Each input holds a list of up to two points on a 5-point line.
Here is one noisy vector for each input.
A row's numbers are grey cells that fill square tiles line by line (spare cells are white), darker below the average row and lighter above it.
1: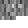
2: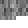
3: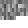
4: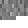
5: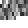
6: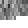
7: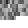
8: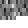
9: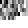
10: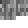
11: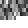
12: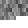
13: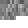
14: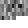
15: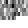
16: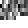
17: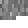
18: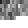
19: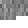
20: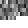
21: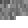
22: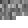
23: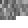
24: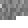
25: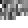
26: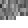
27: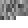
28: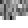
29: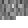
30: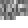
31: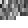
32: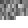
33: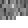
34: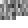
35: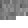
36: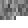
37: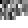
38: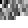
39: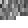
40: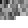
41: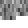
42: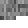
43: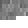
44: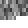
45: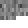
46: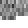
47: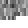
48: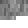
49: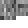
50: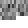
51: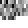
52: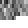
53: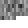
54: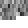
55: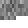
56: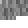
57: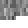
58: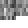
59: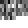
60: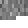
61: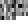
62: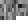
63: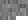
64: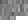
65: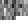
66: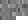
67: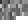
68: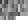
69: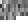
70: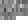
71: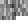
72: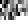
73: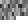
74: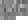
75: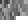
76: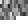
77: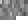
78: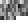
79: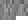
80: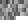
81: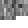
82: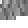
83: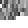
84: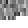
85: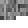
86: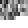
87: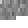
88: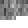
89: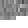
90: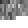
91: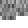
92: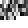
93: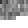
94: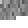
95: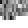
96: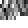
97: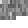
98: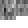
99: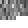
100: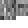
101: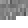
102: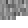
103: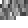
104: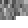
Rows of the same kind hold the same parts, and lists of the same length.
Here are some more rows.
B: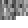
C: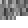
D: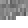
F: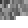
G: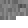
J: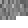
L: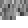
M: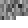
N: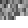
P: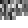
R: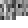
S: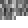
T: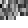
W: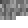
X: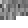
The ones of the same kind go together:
B, F, G, J, N, P, R, T, X
C, D, M, S, W
L

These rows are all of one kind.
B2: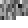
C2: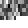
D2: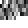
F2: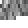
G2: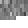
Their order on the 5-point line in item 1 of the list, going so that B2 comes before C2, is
G2, F2, D2, B2, C2.
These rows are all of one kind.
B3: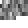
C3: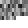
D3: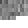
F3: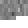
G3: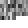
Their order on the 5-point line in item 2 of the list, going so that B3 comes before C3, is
B3, F3, C3, D3, G3.
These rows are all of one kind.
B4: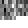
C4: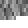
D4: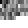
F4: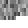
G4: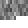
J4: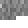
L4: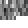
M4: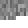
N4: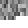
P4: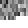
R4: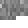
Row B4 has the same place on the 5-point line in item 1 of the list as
F4, M4, N4 and P4.
